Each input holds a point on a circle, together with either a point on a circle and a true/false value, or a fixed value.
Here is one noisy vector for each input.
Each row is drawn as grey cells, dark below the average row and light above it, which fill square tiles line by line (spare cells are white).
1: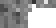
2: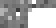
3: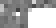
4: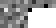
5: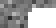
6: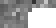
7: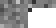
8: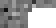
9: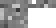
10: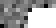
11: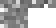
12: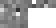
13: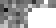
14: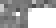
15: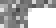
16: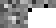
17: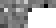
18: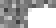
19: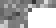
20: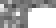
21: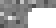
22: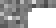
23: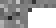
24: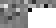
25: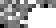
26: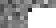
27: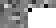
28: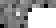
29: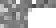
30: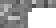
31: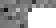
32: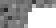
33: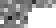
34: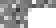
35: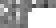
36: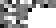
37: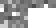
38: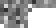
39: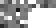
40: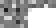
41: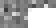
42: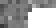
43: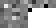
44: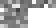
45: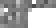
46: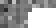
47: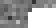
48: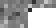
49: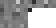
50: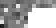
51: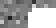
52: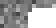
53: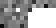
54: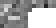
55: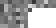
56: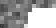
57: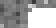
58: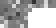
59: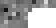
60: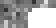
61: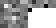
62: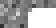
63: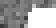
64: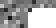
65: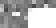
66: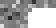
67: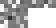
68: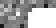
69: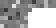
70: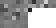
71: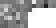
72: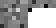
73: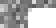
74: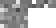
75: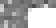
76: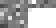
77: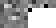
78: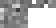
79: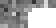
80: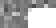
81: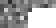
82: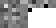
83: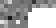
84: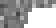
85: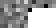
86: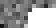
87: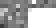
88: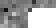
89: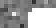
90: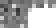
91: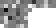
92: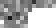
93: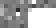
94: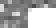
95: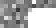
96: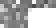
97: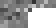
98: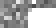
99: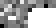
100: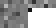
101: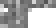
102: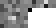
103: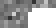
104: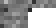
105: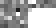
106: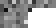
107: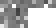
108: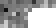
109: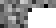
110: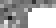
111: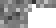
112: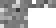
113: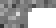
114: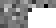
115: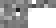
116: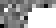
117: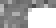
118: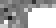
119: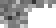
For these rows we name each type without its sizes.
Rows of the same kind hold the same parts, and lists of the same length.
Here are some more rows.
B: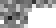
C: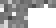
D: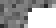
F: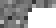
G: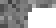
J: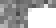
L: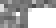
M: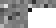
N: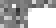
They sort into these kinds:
B, D, F, G, M
C, J, L, N

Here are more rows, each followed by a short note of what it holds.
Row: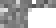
a point on a circle
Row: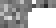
a point on a circle
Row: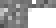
a point on a circle
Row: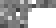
a point on a circle
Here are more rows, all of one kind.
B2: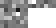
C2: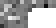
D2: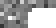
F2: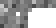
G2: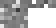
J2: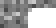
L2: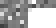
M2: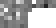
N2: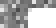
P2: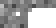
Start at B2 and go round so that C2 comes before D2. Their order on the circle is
B2, L2, G2, M2, N2, C2, D2, J2, P2, F2.
